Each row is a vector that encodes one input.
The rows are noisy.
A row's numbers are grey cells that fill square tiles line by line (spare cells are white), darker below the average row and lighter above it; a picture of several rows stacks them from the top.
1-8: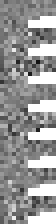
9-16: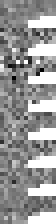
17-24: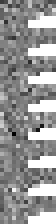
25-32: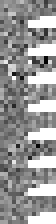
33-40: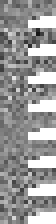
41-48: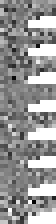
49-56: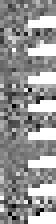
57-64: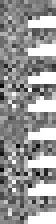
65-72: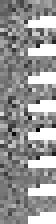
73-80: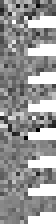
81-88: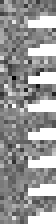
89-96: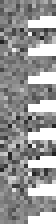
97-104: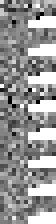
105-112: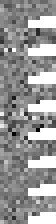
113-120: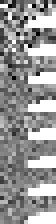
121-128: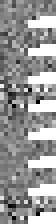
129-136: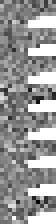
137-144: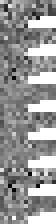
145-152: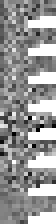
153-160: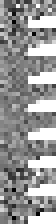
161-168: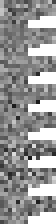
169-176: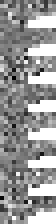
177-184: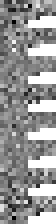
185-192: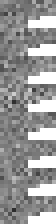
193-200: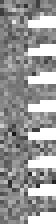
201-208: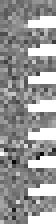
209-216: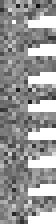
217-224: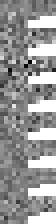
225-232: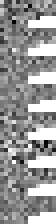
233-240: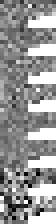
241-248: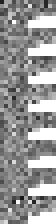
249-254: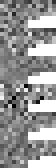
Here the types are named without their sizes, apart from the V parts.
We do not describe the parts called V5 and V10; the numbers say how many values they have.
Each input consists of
either a point on a line and a value of V10, or a true/false value and a value of V5.
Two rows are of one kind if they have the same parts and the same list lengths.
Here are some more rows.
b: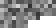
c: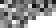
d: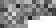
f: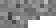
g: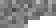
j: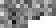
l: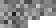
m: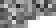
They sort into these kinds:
b, c, d, g, m
f, j, l

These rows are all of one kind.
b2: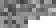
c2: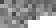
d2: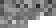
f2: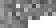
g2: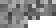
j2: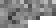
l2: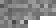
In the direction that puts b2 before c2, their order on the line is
d2, l2, f2, b2, g2, j2, c2.
